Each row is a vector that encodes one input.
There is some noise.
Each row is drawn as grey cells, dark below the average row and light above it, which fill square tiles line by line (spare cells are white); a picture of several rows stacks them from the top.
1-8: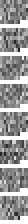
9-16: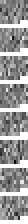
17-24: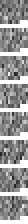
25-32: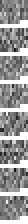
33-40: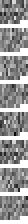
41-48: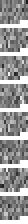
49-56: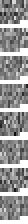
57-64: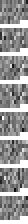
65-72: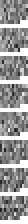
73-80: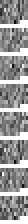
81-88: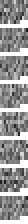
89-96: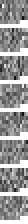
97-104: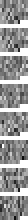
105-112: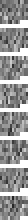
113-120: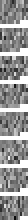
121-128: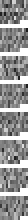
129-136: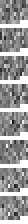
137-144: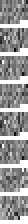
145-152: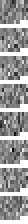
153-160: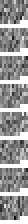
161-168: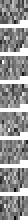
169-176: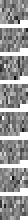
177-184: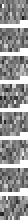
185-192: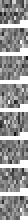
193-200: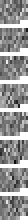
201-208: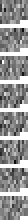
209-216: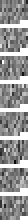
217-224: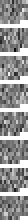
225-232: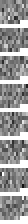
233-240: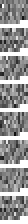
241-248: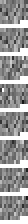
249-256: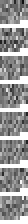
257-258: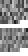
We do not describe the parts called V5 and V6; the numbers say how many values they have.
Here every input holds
either a fixed value, or a node of a 7-node tree, or three true/false values, or a value of V5 and a value of V6.
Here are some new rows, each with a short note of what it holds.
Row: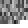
three true/false values
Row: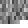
a value of V5 and a value of V6
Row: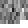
a value of V5 and a value of V6
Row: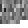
a node of a 7-node tree
